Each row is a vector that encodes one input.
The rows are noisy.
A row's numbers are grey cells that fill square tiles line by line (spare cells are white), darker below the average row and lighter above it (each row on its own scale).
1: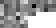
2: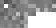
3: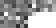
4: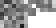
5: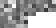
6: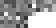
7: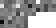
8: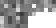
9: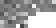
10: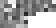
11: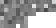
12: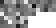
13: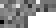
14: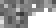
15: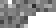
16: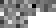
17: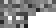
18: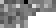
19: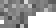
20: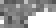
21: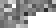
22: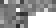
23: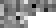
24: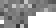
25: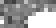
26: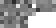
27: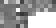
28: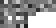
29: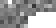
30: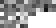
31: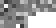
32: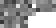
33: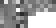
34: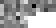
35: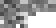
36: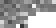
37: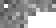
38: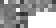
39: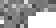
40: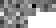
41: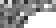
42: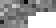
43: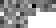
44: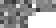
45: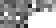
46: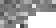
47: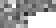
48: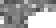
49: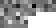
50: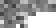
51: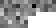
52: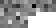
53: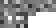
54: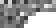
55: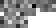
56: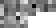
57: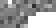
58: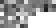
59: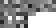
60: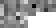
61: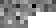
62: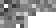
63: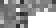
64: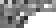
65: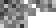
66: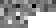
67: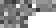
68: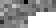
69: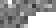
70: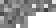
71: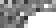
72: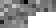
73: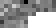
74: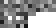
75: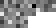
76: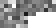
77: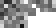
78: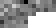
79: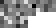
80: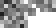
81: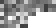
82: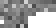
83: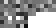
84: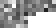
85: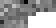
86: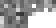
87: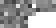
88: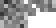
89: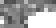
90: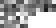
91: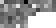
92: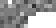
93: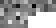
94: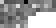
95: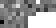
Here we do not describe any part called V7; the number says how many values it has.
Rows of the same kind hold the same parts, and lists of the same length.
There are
2 kinds of row.
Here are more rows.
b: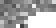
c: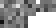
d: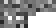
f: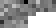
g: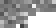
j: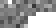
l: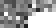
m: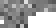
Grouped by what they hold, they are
b, g
c, d, f, j, l, m

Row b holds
a point on a 5-point line and a true/false value.
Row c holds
a true/false value and a value of V7.
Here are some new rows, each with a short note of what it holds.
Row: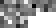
a point on a 5-point line and a true/false value
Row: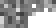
a true/false value and a value of V7
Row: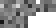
a true/false value and a value of V7
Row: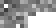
a point on a 5-point line and a true/false value
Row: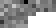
a true/false value and a value of V7
